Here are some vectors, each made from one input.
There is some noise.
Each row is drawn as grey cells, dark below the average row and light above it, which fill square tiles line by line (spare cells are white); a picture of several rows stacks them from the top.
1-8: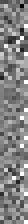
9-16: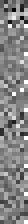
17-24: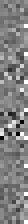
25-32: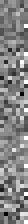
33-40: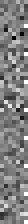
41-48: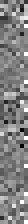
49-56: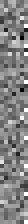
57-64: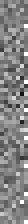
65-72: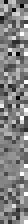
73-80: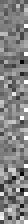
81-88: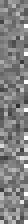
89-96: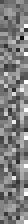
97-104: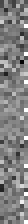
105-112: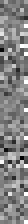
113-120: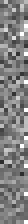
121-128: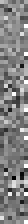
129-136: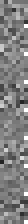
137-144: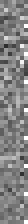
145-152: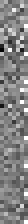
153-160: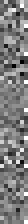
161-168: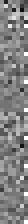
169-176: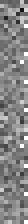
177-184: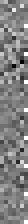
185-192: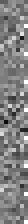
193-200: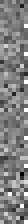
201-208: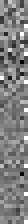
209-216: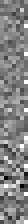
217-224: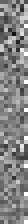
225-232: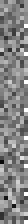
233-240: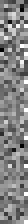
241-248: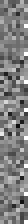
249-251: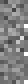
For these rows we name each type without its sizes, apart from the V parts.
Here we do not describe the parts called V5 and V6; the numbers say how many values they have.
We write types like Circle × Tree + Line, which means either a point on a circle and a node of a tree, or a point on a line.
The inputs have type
Line × (Line + V5 × V6).
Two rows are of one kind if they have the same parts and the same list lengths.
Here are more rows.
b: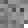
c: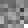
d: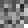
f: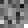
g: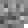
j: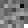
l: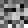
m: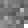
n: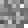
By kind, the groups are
b, c, d, l, n
f, g, j, m

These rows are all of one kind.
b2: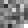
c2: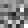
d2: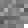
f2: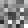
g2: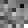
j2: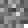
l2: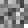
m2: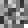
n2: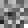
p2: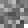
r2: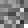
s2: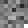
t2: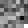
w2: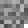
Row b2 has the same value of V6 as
c2, j2, p2 and r2.
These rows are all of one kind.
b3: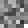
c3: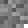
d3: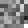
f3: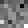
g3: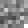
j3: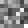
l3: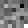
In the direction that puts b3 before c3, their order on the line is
b3, f3, l3, j3, g3, c3, d3.
